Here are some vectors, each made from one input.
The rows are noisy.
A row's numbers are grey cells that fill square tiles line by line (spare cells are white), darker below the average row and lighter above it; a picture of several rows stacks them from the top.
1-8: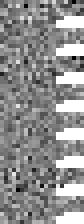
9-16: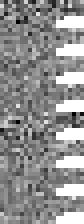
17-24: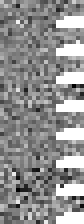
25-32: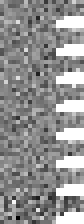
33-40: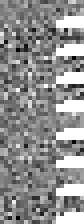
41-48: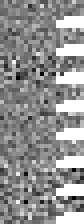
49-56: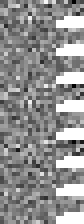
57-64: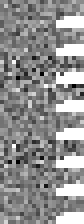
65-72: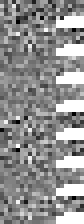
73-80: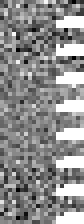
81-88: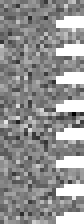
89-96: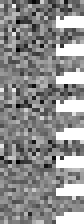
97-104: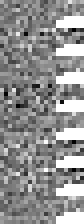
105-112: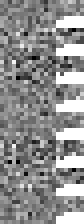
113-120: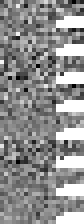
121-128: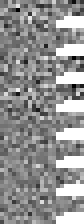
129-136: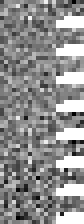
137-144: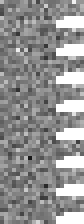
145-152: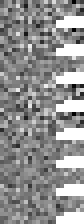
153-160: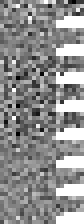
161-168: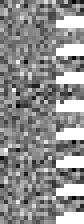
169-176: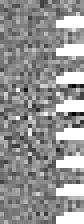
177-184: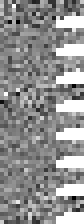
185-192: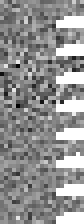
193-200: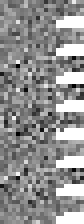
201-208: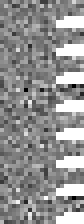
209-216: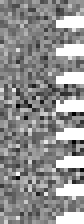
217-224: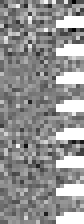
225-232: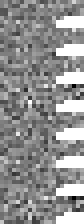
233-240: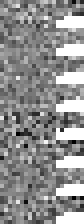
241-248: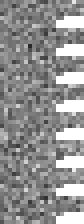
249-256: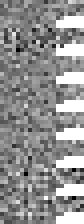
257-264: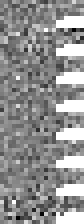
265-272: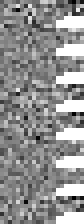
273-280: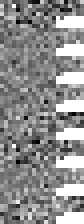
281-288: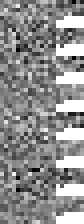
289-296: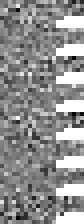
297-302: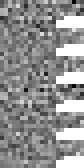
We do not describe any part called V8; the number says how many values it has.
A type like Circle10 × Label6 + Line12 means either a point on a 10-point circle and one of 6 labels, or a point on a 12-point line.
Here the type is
Circle6 × (Circle6 + V8) + Line7 + Tree10.
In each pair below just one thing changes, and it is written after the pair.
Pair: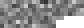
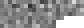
the value of V8
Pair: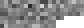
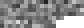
the value of V8
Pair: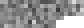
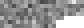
the value of V8
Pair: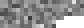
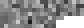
the value of V8
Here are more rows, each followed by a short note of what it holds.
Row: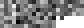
a point on a 7-point line
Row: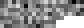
a node of a 10-node tree
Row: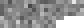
a point on a 6-point circle and a value of V8
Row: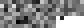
a point on a 7-point line
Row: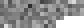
a point on a 6-point circle and a value of V8
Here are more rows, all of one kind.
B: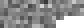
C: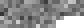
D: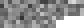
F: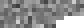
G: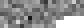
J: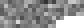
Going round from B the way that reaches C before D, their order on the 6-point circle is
B, F, G, C, J, D.
